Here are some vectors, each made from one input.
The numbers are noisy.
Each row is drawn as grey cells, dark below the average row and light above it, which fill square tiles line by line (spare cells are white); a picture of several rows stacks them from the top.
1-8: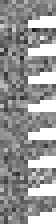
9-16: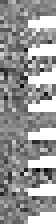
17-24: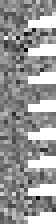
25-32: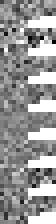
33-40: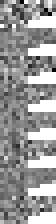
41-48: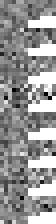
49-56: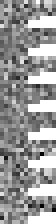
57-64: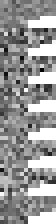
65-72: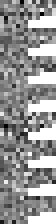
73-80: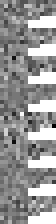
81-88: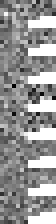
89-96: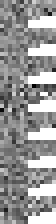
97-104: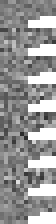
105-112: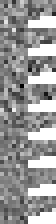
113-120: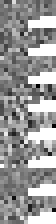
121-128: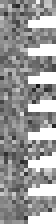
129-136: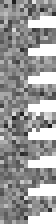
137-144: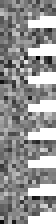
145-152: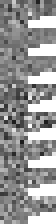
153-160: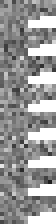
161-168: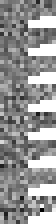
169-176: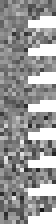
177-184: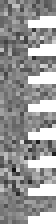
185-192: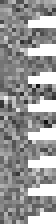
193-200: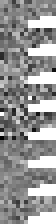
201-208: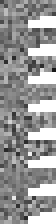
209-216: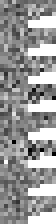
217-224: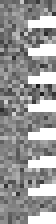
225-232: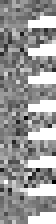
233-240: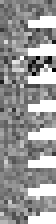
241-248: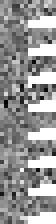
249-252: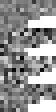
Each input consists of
either a point on a 10-point line, or a node of a 16-node tree.
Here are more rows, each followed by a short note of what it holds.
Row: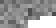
a point on a 10-point line
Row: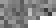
a node of a 16-node tree
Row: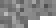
a node of a 16-node tree
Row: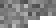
a node of a 16-node tree
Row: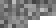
a point on a 10-point line
